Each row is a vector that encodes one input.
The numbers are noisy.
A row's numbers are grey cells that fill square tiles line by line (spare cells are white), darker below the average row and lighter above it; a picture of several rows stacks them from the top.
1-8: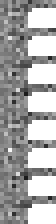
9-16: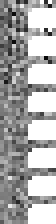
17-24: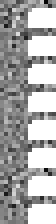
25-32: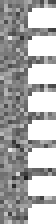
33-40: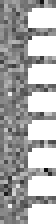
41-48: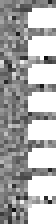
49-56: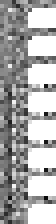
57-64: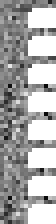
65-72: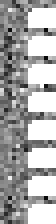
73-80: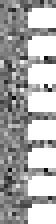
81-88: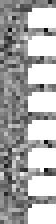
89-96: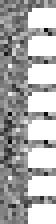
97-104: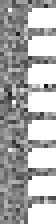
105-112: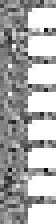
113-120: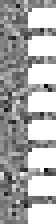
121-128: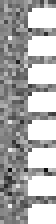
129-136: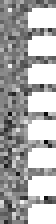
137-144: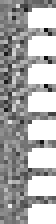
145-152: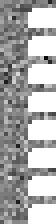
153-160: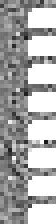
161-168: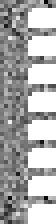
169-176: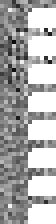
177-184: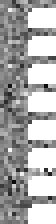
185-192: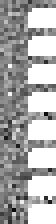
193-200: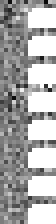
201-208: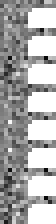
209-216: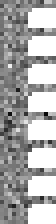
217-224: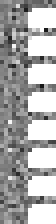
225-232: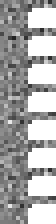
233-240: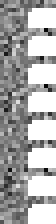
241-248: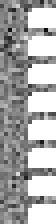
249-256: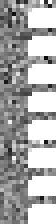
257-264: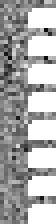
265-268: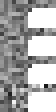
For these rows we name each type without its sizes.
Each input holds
either a point on a line, or four true/false values.
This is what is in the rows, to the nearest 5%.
About 25% of them hold a point on a line. The rest hold four true/false values.
